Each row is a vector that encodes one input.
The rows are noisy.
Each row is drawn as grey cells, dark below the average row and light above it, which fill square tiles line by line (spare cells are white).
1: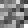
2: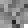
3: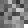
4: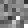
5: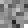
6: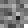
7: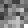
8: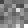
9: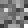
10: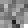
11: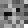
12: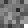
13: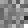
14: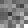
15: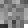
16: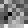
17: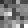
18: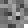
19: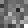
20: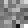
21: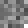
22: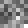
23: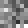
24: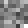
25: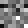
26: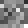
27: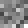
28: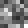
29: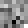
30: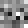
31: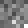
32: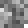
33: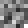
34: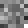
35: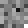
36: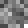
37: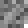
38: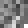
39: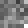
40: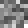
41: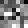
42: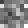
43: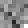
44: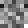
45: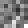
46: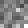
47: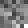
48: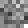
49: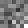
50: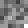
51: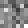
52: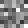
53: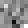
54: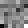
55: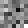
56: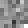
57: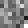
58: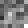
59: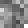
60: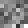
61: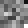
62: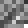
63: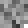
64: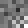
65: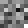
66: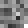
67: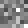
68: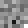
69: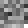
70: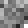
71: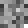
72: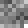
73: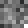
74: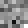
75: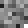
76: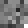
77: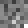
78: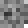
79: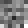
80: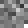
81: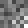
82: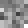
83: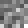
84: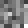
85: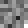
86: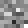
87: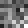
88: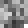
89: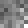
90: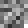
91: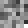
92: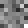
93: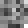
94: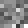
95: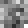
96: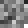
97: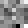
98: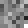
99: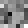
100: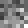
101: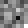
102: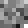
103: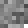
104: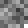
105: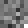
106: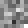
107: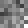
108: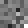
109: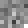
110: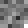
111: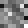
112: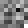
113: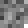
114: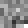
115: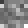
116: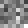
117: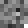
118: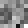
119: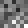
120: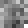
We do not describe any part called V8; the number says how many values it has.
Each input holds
a true/false value, together with either a point on a 6-point line, or a value of V8.
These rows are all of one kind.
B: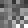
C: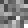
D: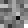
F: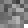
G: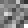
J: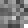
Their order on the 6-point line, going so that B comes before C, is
J, D, B, F, C, G.
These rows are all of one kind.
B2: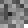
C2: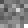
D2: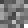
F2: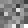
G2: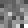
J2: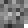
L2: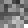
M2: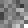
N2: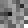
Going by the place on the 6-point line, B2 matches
C2, D2 and L2.
